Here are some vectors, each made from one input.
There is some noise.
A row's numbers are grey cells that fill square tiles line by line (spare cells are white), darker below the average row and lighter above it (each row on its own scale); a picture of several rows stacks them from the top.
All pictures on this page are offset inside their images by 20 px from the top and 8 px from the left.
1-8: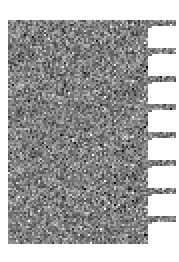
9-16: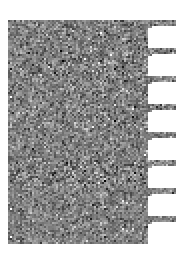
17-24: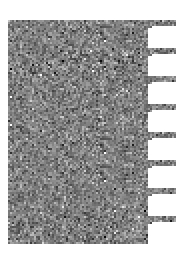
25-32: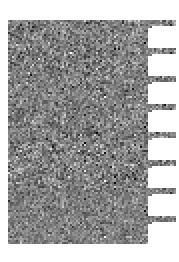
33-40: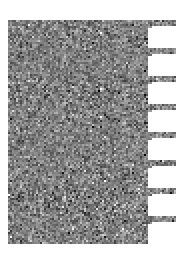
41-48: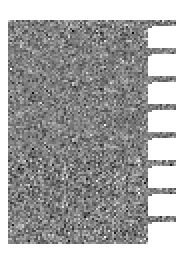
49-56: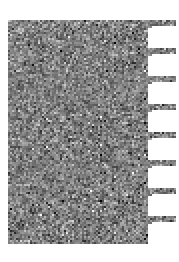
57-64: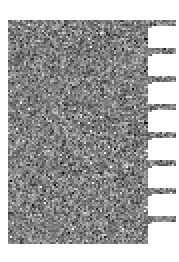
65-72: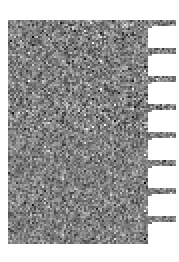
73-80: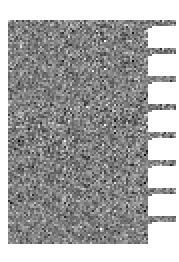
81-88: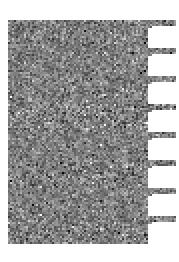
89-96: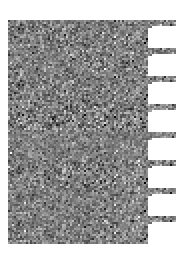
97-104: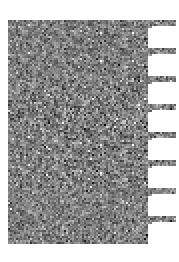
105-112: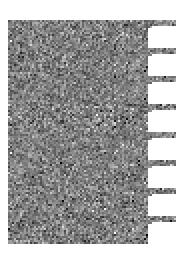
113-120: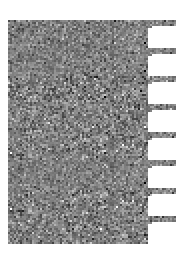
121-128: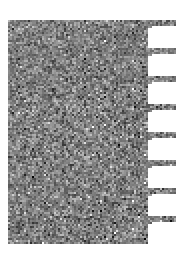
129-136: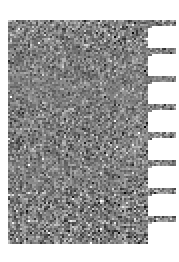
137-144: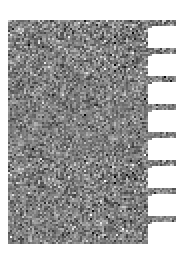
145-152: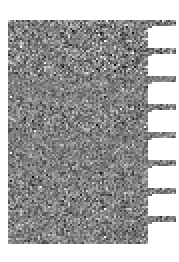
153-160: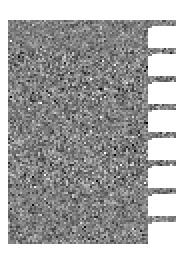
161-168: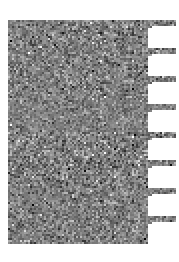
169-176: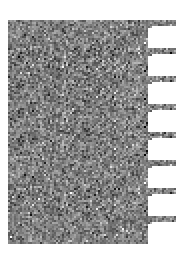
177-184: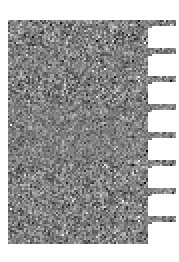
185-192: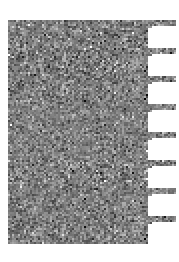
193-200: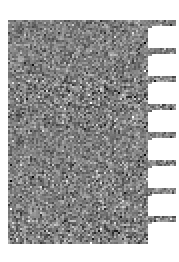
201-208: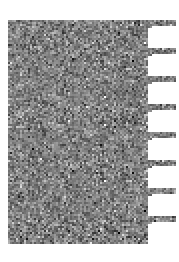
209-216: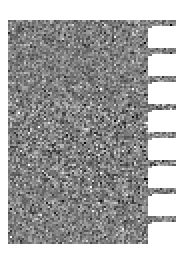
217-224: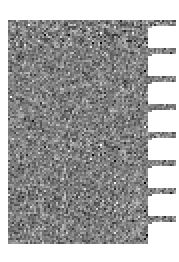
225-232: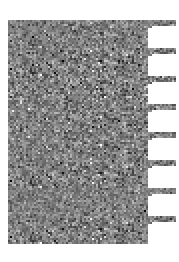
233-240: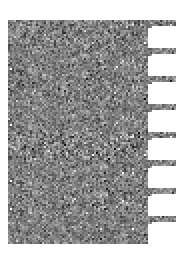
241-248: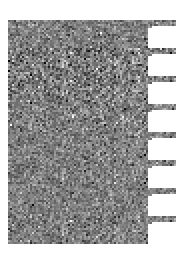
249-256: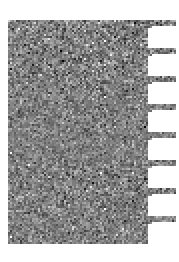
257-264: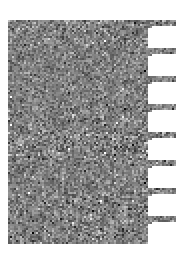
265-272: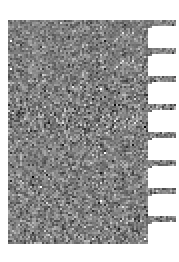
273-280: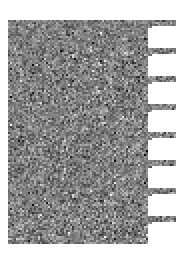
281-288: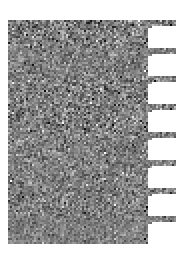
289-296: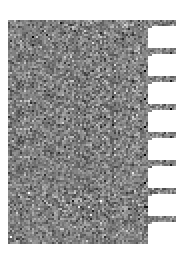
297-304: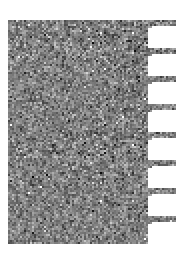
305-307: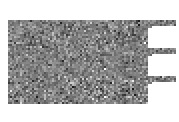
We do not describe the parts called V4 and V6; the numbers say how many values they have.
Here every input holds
a value of V4, together with either a point on a 9-point line and a true/false value, or a point on a 12-point line and a value of V6.
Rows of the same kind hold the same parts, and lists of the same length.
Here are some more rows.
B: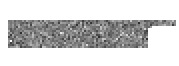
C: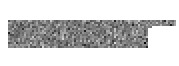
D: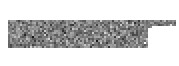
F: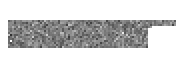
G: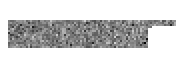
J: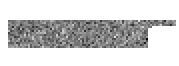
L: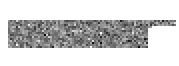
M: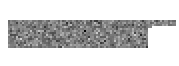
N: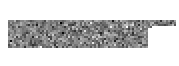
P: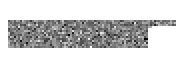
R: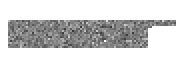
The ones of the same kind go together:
B, C, F, G, J, L, M, P
D, N, R

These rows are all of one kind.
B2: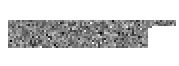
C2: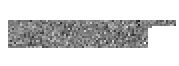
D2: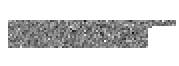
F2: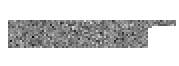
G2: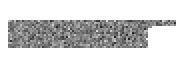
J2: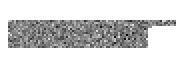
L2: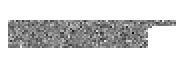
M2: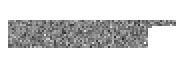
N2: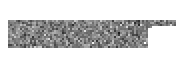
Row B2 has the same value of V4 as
D2, F2 and L2.
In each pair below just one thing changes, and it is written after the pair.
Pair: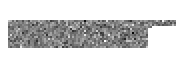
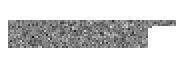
the true/false value
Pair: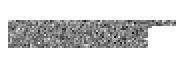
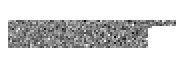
the place on the 9-point line
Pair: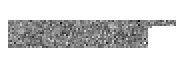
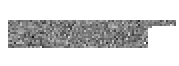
the place on the 9-point line
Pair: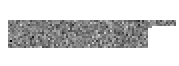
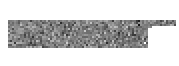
the value of V4
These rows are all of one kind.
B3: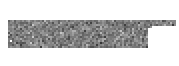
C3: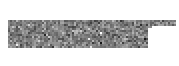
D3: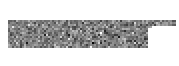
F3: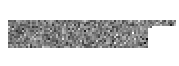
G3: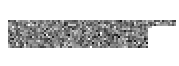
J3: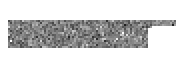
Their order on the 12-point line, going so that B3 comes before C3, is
D3, J3, G3, B3, C3, F3.
